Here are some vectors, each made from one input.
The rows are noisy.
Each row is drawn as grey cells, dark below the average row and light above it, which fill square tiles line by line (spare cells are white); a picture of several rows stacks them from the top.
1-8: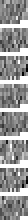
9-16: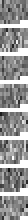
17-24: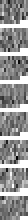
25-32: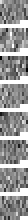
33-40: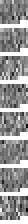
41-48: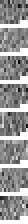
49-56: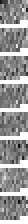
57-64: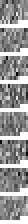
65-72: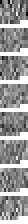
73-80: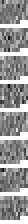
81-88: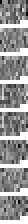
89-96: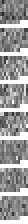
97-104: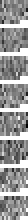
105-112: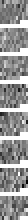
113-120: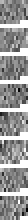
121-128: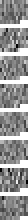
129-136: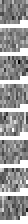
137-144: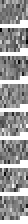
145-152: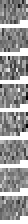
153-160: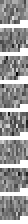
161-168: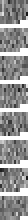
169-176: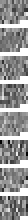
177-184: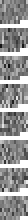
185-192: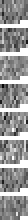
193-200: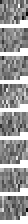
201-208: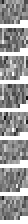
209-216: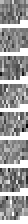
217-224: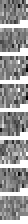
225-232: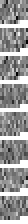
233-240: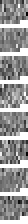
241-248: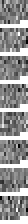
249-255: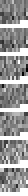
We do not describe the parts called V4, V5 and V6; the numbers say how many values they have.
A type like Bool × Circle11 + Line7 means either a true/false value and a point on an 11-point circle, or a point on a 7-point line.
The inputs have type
Bool × V6 + Tree8 × Tree8 + V4 × V5.
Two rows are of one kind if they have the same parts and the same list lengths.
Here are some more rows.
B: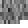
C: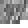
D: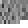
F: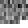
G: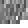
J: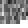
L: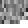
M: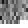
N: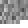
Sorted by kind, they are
B, C, D, G, N
F, J
L, M

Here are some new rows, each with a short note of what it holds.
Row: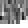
a value of V4 and a value of V5
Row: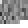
a node of each of two 8-node trees
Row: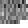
a value of V4 and a value of V5
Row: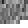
a node of each of two 8-node trees
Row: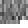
a node of each of two 8-node trees
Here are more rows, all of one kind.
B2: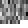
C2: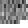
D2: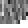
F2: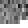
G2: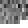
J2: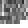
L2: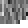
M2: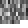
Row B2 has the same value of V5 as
D2 and L2.
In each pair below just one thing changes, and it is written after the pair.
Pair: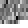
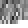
the value of V6
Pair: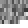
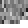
the true/false value
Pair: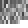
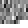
the value of V6
